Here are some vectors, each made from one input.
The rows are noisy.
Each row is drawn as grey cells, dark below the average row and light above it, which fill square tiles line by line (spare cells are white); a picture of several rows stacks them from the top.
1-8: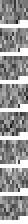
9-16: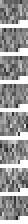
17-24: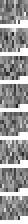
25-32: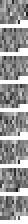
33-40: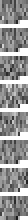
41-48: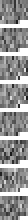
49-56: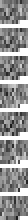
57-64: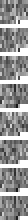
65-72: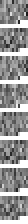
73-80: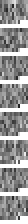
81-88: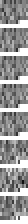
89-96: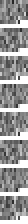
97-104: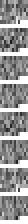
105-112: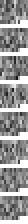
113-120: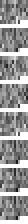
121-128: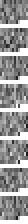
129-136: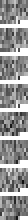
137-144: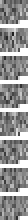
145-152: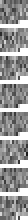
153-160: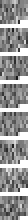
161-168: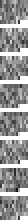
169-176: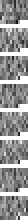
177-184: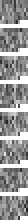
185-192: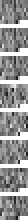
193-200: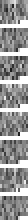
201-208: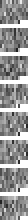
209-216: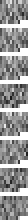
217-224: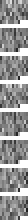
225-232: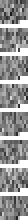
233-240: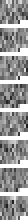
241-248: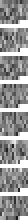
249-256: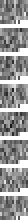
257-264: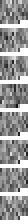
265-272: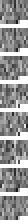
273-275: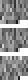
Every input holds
either a point on a 15-point line, or a point on a 19-point line and a true/false value.
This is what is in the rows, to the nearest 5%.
About 50% of them hold a point on a 15-point line. The rest hold a point on a 19-point line and a true/false value.
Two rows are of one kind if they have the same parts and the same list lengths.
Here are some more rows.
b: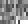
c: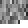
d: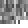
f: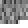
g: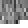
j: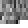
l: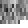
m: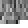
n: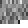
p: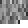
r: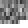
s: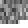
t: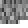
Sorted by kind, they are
b, c, d, l, n, p
f, g, j, m, r, s, t

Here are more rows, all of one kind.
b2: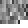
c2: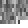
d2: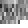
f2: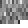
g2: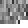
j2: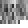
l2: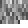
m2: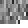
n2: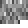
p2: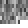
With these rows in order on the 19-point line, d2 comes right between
l2 and n2.
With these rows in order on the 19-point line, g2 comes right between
b2 and m2.
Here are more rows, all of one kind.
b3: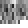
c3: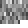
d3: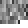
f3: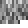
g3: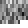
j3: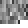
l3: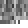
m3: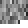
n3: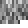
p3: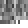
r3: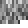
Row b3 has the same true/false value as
l3 and p3.
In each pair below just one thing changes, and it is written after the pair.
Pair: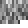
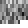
the place on the 19-point line
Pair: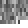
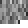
the true/false value
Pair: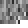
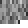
the place on the 19-point line
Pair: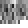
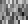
the true/false value
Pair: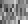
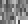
the place on the 19-point line
